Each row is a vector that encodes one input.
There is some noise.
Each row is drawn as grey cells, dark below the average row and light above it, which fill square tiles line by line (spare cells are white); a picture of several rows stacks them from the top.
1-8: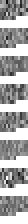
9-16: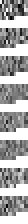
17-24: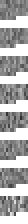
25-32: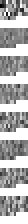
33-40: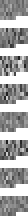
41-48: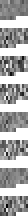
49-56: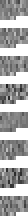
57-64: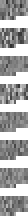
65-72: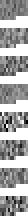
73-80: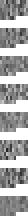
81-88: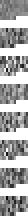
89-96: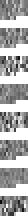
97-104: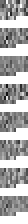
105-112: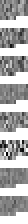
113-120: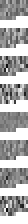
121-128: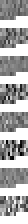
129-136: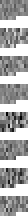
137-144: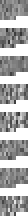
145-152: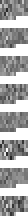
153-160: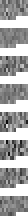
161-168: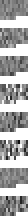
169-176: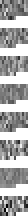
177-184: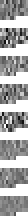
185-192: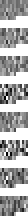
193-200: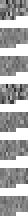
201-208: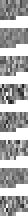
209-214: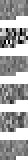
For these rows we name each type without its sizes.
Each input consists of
a list of points on a line.
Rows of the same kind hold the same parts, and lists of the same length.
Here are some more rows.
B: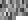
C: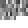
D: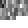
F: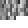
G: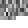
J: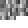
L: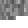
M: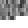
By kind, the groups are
B, F, J
C, G, L, M
D

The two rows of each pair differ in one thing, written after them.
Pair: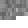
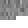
the place on the line in item 2 of the list
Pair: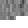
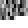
the place on the line in item 1 of the list
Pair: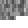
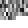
the place on the line in item 2 of the list
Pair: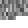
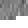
the place on the line in item 1 of the list
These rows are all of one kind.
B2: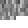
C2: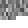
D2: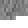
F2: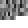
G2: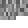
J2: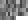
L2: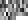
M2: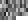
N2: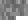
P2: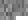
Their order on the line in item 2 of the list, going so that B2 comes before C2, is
G2, B2, M2, J2, N2, C2, D2, P2, F2, L2.
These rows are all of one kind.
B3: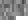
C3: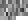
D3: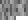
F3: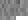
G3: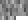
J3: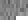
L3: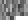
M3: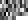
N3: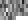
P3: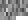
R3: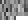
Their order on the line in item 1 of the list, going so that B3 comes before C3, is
R3, N3, B3, J3, M3, C3, F3, P3, D3, L3, G3.
